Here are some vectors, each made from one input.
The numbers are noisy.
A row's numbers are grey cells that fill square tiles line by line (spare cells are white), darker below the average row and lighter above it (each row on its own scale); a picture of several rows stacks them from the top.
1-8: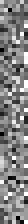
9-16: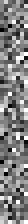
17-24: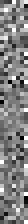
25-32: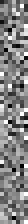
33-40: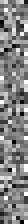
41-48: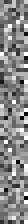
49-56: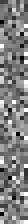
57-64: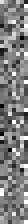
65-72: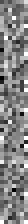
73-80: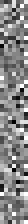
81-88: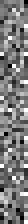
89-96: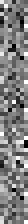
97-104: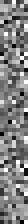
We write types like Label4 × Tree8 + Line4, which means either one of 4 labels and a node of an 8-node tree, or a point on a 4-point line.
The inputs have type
(Bool × Bool × Bool × Bool + Unit) × Tree9.
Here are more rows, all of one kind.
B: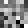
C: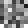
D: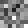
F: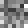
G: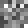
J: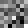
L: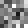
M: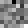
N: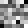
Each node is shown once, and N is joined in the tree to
B and F.
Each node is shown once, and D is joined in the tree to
J.
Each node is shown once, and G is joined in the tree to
L.
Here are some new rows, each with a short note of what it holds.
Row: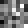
a node of a 9-node tree
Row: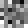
a node of a 9-node tree and four true/false values
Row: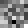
a node of a 9-node tree and four true/false values
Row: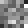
a node of a 9-node tree and four true/false values
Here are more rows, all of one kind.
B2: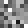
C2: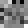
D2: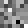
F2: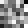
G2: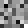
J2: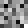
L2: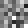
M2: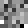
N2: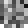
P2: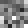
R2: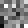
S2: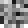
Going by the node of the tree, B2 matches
D2, G2, J2 and M2.
